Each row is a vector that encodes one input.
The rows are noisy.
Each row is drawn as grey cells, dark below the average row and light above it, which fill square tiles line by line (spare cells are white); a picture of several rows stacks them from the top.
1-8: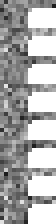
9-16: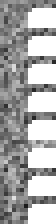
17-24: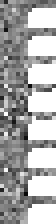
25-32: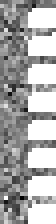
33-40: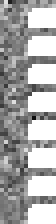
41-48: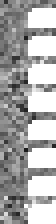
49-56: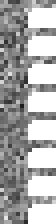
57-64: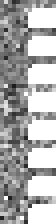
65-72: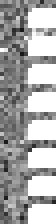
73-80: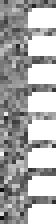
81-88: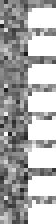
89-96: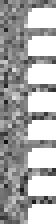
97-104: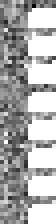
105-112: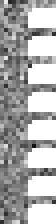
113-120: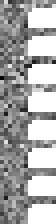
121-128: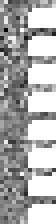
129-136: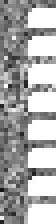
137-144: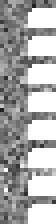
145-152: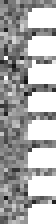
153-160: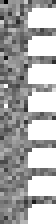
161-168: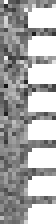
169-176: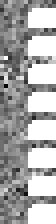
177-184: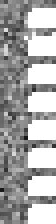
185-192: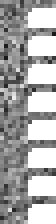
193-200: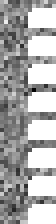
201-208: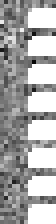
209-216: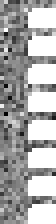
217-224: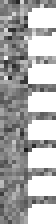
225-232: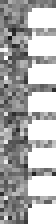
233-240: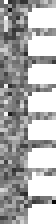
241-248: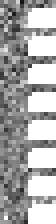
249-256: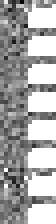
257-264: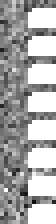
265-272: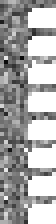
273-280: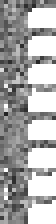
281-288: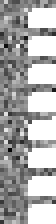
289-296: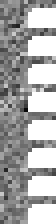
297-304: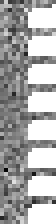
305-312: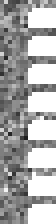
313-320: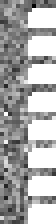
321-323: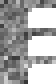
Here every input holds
either a point on a 13-point circle, or a point on each of two 19-point circles.
